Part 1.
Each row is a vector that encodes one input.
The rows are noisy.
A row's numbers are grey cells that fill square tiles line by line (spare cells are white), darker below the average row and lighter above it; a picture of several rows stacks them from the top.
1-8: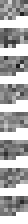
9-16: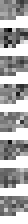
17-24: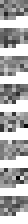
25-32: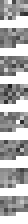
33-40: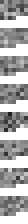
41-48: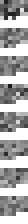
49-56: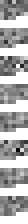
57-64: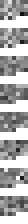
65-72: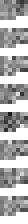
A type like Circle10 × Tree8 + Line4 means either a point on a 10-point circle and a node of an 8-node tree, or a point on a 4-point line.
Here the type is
Bool × Bool × Bool × Bool.
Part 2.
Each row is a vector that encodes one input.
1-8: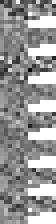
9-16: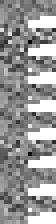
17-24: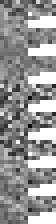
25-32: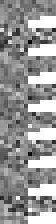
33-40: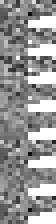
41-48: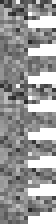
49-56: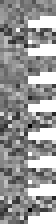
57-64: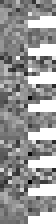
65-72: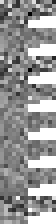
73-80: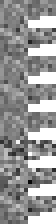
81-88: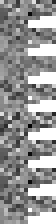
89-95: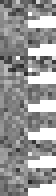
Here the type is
Line9.
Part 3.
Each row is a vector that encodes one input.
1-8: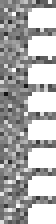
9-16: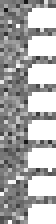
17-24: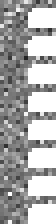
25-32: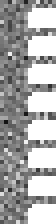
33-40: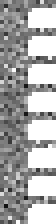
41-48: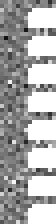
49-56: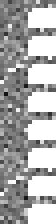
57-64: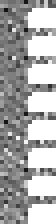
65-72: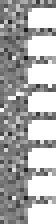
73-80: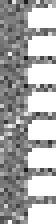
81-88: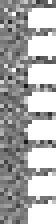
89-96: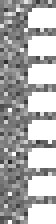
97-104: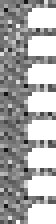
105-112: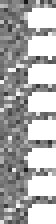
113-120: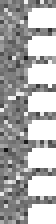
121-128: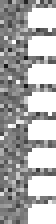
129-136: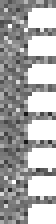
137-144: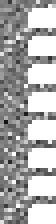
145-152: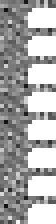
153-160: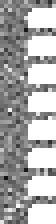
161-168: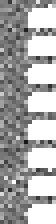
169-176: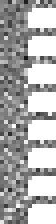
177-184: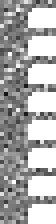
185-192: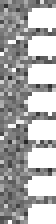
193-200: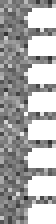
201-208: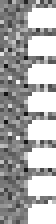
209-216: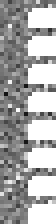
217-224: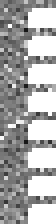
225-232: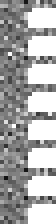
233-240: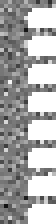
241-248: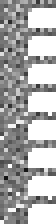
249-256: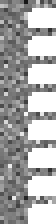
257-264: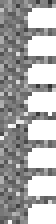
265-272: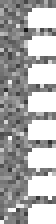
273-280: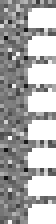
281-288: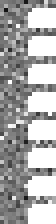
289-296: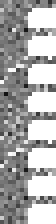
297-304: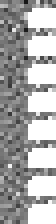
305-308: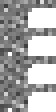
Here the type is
Line19.
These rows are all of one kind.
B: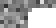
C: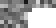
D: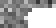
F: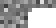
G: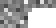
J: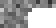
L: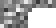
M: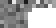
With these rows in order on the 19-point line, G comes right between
B and M.
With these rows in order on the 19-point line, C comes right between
J and M.
